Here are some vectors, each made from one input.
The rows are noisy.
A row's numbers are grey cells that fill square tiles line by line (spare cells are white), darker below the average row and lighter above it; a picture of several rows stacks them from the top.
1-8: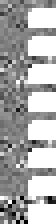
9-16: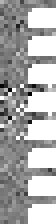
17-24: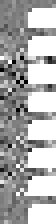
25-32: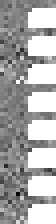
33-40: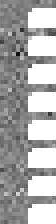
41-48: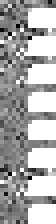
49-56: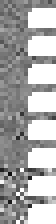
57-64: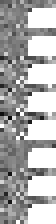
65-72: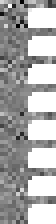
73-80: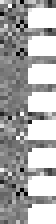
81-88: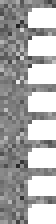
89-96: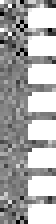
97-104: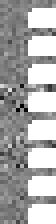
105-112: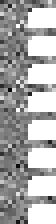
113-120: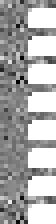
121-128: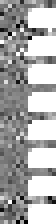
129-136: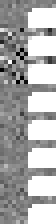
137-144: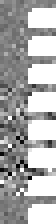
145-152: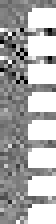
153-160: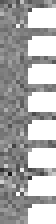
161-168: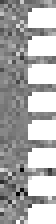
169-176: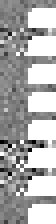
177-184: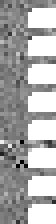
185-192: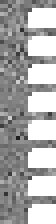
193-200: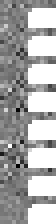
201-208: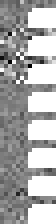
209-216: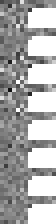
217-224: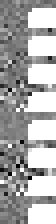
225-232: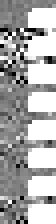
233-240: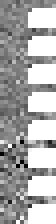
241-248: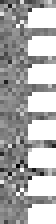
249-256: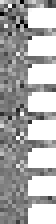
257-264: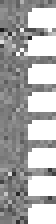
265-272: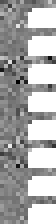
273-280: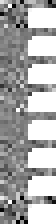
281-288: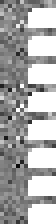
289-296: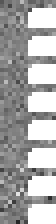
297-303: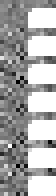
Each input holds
a point on a 6-point circle, together with either a node of a 13-node tree, or three true/false values.
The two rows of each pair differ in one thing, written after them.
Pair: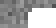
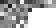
the place on the 6-point circle
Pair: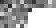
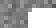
the place on the 6-point circle
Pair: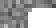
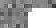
the node of the tree
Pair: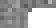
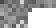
the place on the 6-point circle
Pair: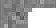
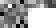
the place on the 6-point circle
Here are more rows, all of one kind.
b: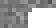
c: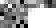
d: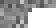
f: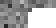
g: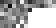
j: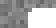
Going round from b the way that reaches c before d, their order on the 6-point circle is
b, f, c, j, g, d.
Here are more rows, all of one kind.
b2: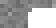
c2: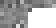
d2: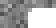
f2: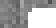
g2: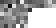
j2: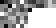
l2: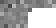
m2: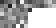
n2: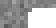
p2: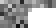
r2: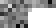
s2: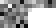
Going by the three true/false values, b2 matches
p2 and r2.
